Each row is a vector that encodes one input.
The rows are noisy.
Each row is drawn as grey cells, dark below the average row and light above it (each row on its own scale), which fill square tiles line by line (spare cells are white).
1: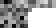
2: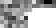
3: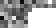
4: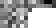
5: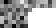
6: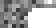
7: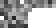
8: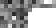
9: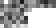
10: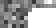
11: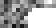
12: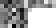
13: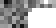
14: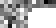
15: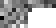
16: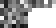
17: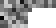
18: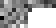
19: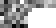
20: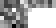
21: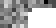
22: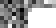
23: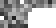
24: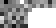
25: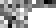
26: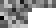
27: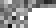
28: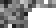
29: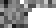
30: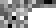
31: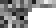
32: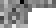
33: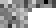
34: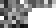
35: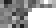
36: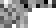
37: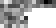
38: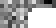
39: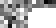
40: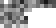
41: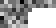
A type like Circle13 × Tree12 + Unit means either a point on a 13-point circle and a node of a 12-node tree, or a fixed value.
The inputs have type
Bool × Label6.
